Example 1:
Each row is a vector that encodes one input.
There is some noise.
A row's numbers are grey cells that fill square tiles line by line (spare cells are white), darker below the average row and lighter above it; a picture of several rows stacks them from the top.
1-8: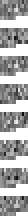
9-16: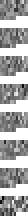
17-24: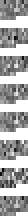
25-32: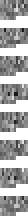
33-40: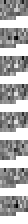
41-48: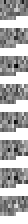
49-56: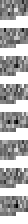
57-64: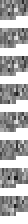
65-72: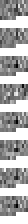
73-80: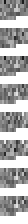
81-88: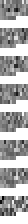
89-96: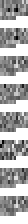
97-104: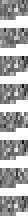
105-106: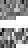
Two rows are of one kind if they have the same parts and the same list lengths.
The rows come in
3 kinds.
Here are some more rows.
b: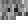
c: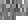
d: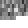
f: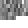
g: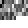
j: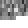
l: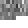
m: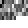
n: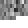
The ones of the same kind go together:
b, c, f, l, n
d, j
g, m

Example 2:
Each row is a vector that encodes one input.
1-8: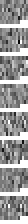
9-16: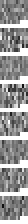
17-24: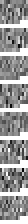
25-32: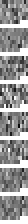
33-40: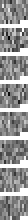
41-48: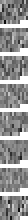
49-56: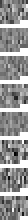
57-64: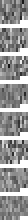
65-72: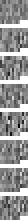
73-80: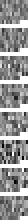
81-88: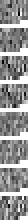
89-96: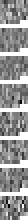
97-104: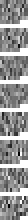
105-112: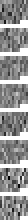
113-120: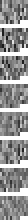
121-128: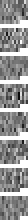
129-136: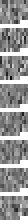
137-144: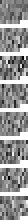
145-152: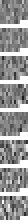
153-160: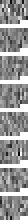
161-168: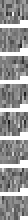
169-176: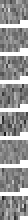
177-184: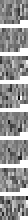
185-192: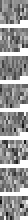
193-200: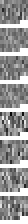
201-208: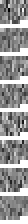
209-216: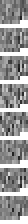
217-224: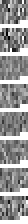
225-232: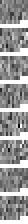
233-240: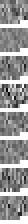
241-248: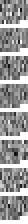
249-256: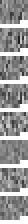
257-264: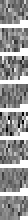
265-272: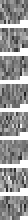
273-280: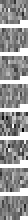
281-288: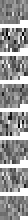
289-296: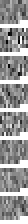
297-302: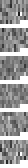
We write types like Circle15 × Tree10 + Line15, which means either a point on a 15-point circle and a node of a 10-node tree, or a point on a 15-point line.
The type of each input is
Line11 × Line12 + Tree14.
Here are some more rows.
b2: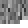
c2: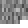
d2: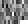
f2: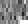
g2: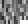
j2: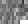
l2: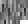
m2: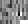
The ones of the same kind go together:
b2, c2, j2, l2
d2, f2, g2, m2

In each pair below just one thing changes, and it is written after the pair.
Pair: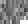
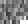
the place on the 11-point line
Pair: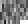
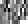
the place on the 11-point line
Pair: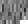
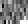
the place on the 12-point line
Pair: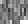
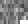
the place on the 12-point line
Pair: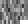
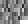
the place on the 12-point line
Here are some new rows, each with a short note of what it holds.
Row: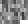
a node of a 14-node tree
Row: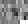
a node of a 14-node tree
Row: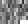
a point on an 11-point line and a point on a 12-point line
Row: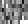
a point on an 11-point line and a point on a 12-point line
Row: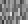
a node of a 14-node tree
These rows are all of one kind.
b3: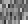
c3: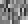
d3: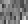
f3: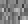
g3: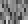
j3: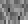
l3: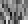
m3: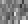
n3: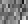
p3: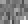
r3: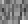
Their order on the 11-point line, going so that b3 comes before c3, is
l3, g3, b3, d3, n3, r3, j3, m3, c3, f3, p3.
